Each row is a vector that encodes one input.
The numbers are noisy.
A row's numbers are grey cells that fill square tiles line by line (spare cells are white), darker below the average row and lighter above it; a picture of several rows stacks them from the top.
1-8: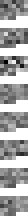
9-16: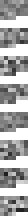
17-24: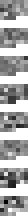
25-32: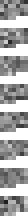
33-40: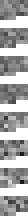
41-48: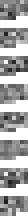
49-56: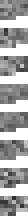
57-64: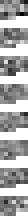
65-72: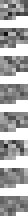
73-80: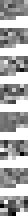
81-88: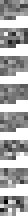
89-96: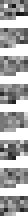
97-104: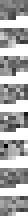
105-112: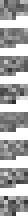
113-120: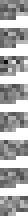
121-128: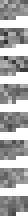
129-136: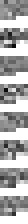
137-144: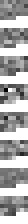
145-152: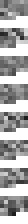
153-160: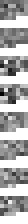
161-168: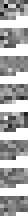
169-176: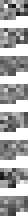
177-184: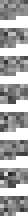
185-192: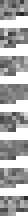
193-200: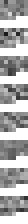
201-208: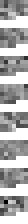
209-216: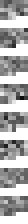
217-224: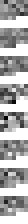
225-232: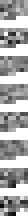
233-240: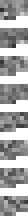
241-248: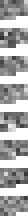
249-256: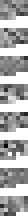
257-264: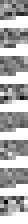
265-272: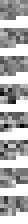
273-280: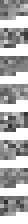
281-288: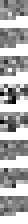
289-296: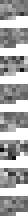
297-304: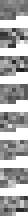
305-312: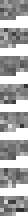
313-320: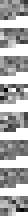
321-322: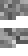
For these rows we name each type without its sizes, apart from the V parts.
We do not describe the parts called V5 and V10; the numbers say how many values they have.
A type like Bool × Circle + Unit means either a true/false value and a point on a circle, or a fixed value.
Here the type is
Line × (Line + V5) + V10.
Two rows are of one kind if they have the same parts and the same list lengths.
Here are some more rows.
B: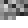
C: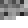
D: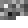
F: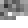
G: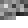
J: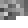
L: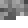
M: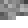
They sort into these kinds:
B, F
C, D, G
J, L, M

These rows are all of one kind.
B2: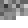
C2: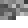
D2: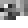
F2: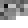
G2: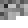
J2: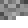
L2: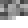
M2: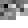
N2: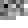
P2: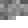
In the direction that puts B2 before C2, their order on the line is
N2, B2, D2, M2, C2, L2, F2, P2, J2, G2.
